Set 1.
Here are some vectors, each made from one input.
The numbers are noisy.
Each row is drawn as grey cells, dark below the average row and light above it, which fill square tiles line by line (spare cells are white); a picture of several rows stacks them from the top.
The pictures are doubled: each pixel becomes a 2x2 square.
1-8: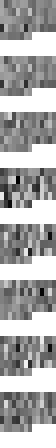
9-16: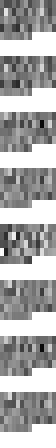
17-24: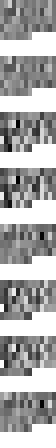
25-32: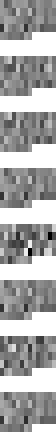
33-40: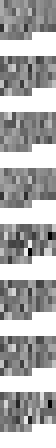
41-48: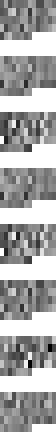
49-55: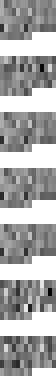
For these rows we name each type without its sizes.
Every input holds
a point on a line.
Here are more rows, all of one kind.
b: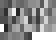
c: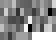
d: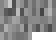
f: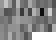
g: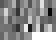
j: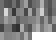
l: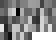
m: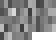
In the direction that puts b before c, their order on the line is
l, b, m, f, d, j, g, c.
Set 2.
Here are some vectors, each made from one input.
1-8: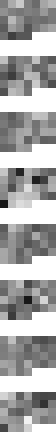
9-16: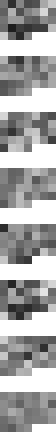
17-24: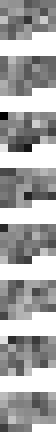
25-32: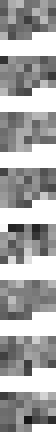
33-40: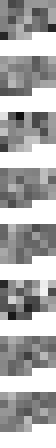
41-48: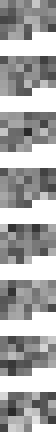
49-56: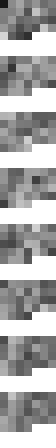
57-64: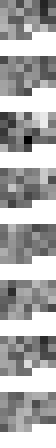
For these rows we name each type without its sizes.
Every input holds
a node of a tree.
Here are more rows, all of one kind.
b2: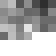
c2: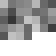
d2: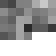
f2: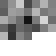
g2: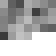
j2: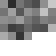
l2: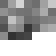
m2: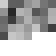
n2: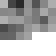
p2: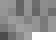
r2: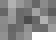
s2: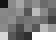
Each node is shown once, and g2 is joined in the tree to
d2, m2 and p2.
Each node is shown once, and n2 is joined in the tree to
j2 and p2.
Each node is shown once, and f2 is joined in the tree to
r2.
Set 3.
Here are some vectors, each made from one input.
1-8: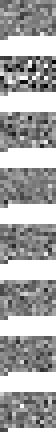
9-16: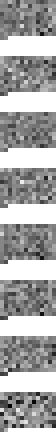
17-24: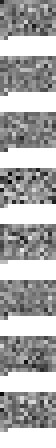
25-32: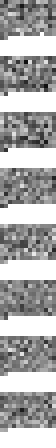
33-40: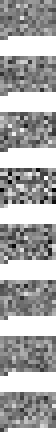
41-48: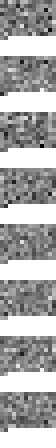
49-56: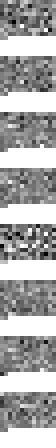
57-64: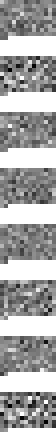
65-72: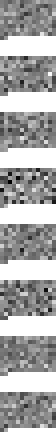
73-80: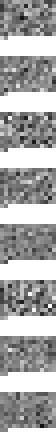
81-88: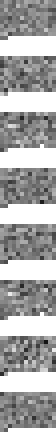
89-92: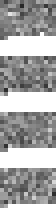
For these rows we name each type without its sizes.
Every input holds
either a point on a circle, or a fixed value.
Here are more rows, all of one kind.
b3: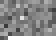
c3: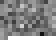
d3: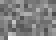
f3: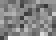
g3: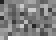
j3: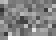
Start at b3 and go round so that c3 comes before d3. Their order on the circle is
b3, g3, c3, d3, j3, f3.
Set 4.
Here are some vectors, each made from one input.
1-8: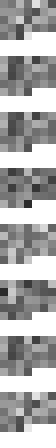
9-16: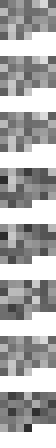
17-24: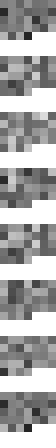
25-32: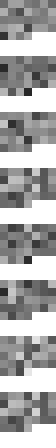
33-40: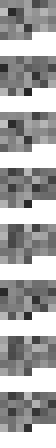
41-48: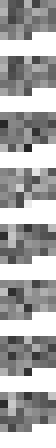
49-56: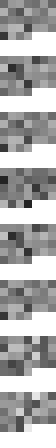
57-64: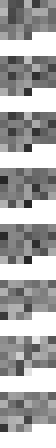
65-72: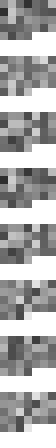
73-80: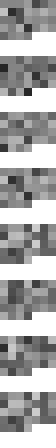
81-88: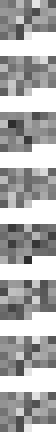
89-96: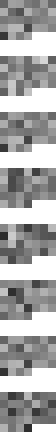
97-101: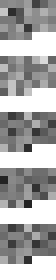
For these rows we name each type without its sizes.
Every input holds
a point on a circle.
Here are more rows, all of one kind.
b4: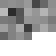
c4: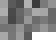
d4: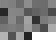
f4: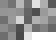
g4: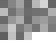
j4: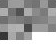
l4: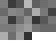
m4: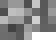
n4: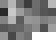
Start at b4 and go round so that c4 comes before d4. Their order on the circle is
b4, c4, l4, d4, n4, m4, f4, g4, j4.
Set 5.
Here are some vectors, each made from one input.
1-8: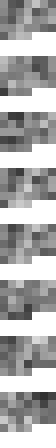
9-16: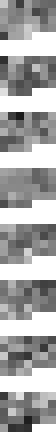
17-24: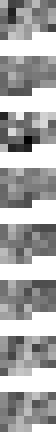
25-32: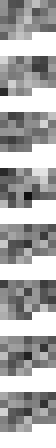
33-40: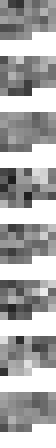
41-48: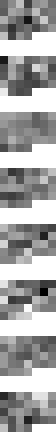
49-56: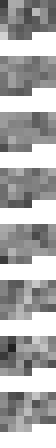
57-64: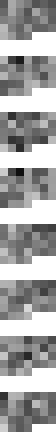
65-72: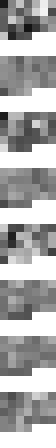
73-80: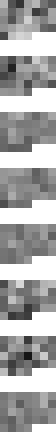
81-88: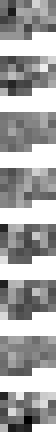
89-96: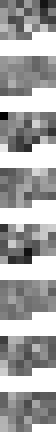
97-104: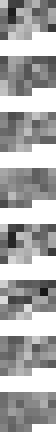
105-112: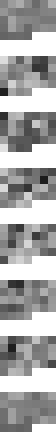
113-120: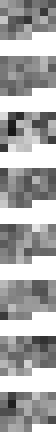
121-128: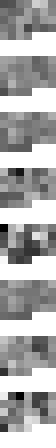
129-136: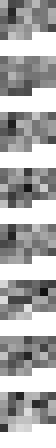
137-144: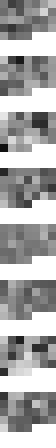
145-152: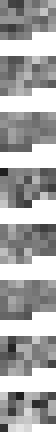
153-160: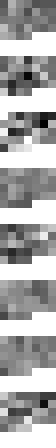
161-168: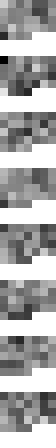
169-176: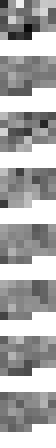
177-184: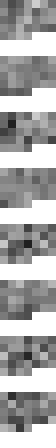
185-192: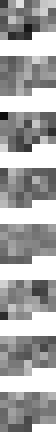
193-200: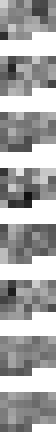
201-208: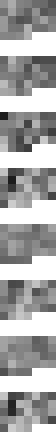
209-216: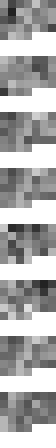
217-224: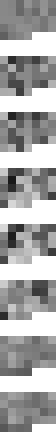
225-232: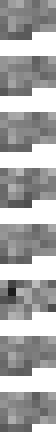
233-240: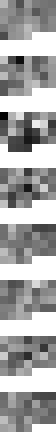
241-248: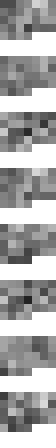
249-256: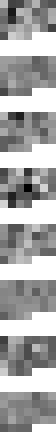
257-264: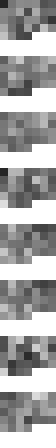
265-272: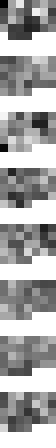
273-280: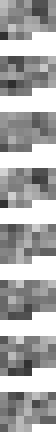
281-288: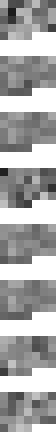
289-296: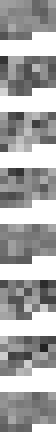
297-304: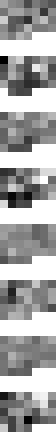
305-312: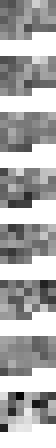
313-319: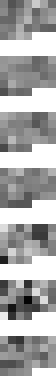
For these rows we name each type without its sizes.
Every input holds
a node of a tree.
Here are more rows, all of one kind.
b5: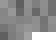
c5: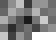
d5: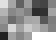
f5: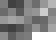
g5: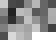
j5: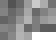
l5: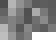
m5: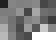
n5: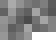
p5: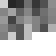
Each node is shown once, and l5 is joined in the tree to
m5 and n5.
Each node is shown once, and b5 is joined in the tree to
d5, f5, j5 and n5.
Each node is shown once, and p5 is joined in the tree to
f5.
